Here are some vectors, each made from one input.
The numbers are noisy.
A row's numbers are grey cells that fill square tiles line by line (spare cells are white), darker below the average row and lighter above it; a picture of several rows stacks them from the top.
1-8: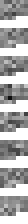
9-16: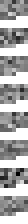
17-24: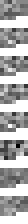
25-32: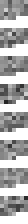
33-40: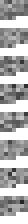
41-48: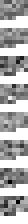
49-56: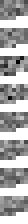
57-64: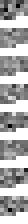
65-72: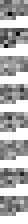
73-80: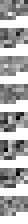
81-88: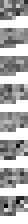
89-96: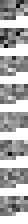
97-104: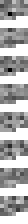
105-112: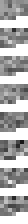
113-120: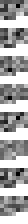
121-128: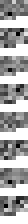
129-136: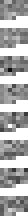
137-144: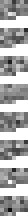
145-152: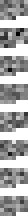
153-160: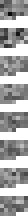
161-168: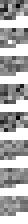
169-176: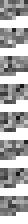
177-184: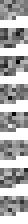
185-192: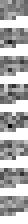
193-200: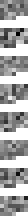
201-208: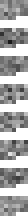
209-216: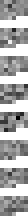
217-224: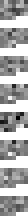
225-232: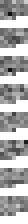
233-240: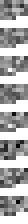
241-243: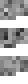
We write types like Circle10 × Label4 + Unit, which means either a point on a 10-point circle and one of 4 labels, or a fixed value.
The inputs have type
Bool × Bool × Bool + Line4.
